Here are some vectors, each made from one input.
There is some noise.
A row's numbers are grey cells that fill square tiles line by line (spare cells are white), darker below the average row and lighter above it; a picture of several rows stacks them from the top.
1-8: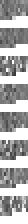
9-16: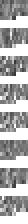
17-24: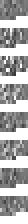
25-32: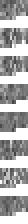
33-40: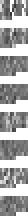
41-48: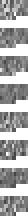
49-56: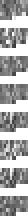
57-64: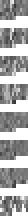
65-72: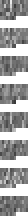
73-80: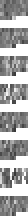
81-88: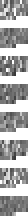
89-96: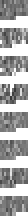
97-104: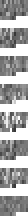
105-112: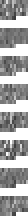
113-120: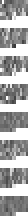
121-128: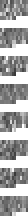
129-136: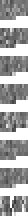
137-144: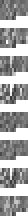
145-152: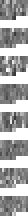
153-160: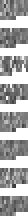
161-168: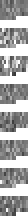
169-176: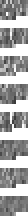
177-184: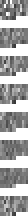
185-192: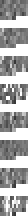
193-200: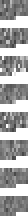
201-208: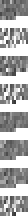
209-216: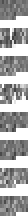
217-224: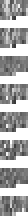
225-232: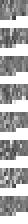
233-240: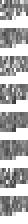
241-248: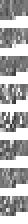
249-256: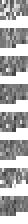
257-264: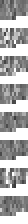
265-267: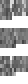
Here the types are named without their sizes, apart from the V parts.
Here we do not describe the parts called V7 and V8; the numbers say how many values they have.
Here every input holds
a value of V7, together with either a point on a circle, or a true/false value and a value of V8.
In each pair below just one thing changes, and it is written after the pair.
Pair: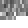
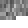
the value of V8
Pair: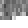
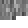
the value of V8
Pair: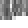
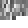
the true/false value
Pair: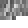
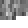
the value of V7
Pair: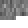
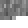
the true/false value
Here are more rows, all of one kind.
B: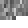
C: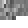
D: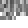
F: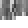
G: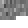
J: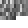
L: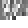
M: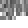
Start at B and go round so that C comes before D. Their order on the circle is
B, L, C, M, D, J, G, F.
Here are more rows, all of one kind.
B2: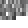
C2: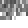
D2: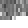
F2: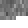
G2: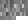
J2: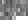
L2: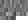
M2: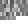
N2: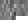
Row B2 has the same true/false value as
F2, J2 and L2.
